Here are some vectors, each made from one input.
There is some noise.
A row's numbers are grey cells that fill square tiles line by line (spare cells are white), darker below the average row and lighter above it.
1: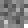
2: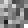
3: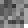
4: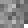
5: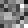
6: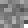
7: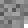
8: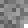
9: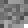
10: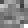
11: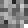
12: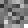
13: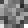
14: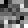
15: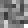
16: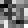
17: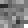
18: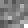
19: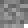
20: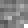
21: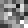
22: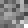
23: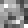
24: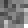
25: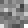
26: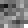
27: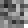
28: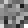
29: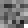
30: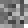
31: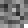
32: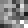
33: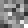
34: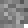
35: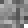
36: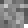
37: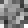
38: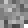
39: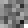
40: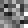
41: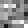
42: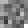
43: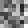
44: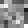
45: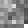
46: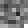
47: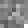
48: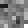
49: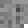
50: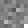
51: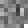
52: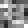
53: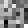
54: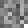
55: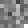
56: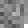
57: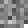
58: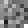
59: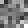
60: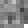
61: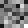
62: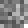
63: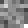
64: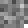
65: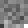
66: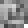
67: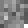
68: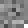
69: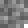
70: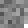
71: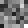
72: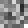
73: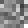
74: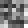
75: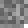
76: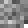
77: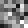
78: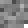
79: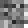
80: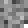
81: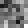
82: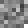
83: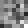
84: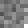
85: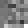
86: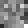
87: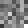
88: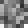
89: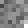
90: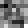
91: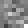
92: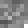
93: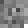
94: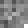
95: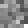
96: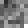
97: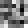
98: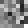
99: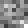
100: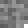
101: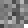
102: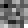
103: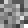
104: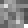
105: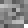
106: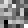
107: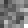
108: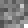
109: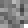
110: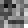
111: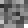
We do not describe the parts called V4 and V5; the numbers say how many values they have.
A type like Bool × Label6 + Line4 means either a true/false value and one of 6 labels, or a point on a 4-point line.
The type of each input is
(Bool × Bool × Bool + V5) × V4 + Line6.
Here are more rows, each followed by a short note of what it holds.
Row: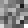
a point on a 6-point line
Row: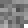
three true/false values and a value of V4
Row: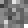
three true/false values and a value of V4
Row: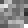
a value of V4 and a value of V5
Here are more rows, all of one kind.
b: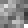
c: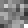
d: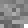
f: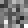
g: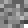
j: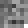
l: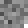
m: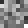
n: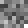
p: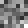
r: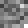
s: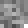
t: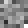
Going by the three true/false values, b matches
f, n and p.
